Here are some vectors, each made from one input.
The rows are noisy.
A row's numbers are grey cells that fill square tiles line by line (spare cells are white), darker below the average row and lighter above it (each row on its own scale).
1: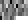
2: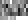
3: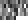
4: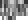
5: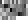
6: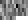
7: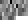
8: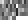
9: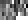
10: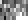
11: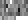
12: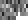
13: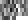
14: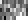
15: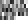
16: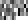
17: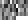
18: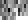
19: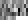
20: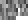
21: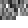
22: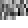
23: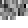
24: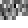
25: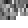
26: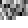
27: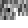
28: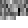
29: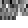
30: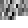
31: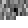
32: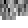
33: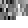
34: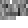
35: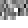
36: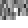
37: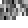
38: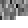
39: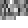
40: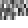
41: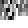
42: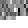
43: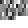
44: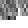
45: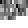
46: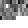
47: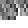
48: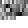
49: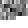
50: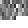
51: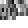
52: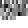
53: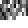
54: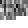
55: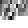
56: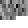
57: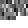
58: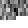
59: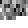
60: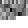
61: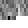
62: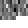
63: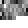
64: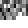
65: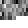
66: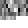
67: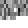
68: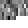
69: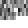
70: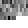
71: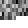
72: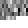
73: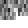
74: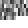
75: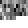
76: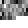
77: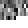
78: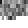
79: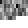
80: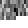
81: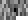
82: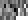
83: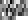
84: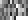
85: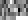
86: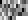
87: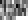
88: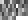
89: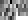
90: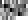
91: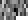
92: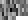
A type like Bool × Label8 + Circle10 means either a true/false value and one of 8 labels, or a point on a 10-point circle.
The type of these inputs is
List2(Line6).
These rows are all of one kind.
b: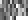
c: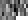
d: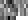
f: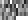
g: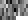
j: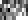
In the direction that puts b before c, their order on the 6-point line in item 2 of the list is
d, b, f, j, g, c.
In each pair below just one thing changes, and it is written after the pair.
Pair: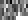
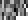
the place on the 6-point line in item 2 of the list
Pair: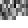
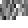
the place on the 6-point line in item 2 of the list
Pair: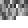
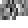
the place on the 6-point line in item 2 of the list
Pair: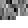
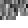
the place on the 6-point line in item 1 of the list
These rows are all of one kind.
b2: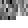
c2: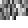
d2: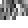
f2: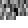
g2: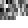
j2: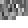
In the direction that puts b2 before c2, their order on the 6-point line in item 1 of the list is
f2, b2, g2, j2, d2, c2.
